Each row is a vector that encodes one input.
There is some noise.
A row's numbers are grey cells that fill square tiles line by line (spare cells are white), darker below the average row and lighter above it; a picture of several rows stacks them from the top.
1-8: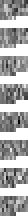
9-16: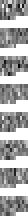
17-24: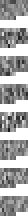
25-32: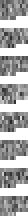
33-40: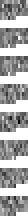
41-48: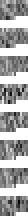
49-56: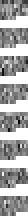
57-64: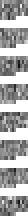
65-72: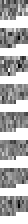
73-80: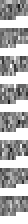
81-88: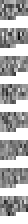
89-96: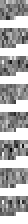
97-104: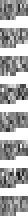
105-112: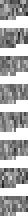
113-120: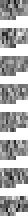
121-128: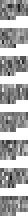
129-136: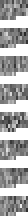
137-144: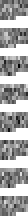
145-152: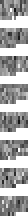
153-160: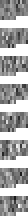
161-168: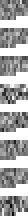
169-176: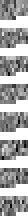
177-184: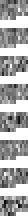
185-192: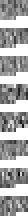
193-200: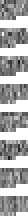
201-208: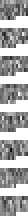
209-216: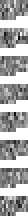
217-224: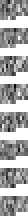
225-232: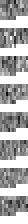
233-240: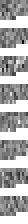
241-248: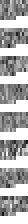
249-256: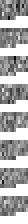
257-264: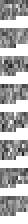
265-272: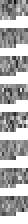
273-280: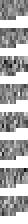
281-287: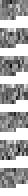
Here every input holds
one of 11 labels, together with either one of 11 labels, or a point on a 10-point line.
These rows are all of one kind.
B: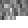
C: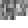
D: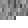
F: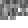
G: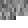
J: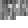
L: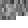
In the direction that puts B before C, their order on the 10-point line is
D, B, F, J, C, G, L.
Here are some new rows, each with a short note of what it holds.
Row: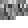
two labels (each one of 11)
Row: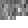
one of 11 labels and a point on a 10-point line
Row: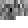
two labels (each one of 11)
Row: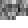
two labels (each one of 11)
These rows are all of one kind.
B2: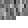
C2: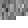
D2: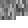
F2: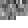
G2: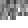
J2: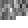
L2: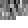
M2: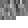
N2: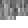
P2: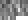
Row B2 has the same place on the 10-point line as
D2, F2, L2 and M2.
